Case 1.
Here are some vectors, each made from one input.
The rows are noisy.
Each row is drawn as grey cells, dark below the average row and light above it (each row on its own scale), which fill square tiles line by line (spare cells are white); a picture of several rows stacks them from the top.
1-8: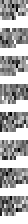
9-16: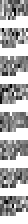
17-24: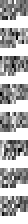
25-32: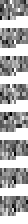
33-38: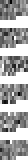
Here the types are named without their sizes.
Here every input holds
a label.
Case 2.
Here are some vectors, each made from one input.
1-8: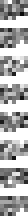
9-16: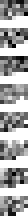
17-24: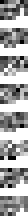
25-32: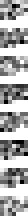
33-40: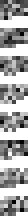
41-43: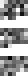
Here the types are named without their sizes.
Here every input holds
three true/false values.
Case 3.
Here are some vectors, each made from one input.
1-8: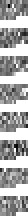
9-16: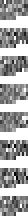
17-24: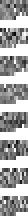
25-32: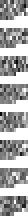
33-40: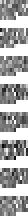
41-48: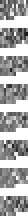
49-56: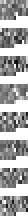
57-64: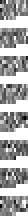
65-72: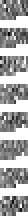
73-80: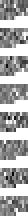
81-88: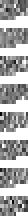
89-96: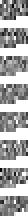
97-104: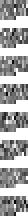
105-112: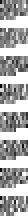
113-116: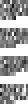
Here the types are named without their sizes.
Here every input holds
a label.
